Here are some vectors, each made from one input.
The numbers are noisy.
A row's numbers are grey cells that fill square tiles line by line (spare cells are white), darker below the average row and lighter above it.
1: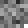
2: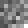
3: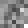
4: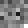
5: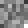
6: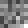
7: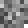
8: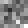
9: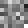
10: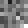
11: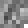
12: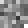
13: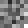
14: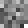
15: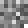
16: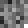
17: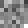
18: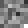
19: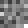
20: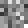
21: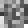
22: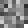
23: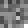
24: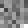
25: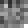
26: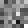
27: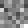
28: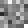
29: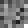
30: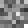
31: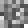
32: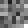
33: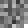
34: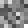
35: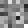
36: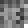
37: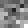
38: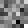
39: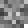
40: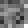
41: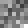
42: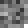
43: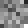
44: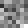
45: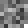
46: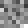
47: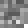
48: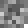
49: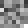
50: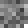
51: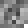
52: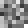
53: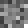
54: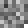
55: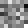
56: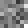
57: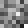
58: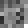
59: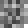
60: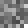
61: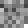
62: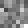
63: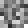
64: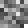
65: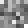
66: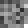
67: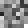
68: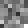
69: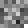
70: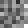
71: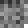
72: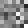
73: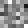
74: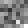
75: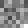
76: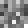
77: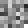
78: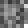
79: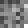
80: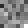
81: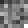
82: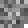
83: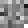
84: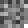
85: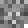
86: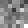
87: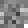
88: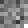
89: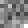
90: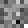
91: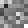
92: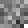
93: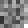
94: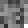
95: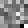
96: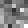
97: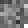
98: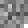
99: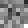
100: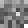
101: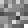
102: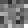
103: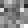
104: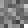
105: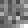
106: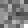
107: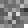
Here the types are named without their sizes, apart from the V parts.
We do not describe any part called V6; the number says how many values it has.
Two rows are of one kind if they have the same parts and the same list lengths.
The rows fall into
2 kinds.
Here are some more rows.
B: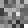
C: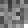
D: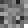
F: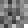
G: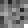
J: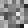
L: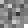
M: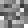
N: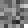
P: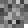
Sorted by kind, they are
B, C, D, F, G, N, P
J, L, M

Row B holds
a point on a line and a true/false value.
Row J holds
a true/false value and a value of V6.
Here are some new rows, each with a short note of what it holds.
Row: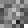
a point on a line and a true/false value
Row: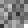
a true/false value and a value of V6
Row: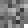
a point on a line and a true/false value
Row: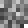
a point on a line and a true/false value
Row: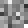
a true/false value and a value of V6
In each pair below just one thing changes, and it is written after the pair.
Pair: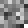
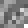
the true/false value
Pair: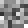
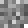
the value of V6
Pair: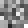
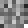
the value of V6
